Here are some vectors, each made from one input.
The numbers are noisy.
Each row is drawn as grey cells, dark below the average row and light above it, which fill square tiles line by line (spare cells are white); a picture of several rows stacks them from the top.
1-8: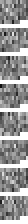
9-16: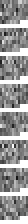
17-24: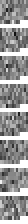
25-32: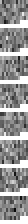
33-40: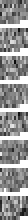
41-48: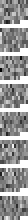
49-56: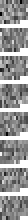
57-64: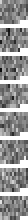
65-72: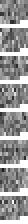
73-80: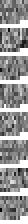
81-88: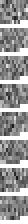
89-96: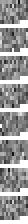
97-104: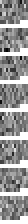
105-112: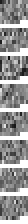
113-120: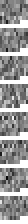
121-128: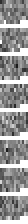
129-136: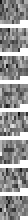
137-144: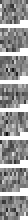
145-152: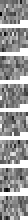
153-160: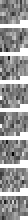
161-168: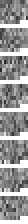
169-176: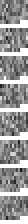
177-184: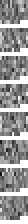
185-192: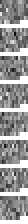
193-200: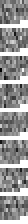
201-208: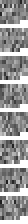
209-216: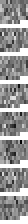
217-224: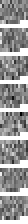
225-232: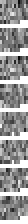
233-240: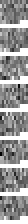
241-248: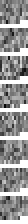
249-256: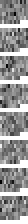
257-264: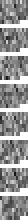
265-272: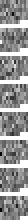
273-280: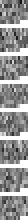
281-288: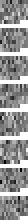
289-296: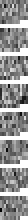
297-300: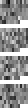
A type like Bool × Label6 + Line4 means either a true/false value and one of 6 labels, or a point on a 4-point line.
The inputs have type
List3(Line19).
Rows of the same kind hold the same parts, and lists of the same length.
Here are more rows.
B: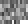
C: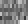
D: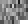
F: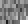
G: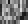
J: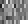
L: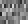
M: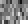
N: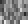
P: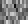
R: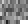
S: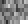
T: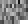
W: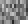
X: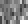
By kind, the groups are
B, M, N
C, F, R, S, X
D, J, L, P, T, W
G

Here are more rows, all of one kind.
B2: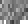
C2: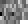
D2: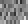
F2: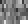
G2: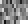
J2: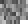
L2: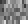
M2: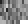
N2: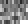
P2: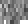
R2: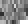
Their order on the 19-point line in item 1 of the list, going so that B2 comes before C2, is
N2, G2, P2, R2, B2, F2, L2, M2, C2, J2, D2.
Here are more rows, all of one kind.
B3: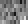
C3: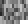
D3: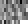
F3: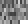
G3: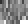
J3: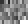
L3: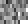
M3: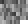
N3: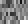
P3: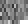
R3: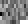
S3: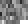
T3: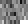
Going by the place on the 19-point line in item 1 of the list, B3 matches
S3 and T3.
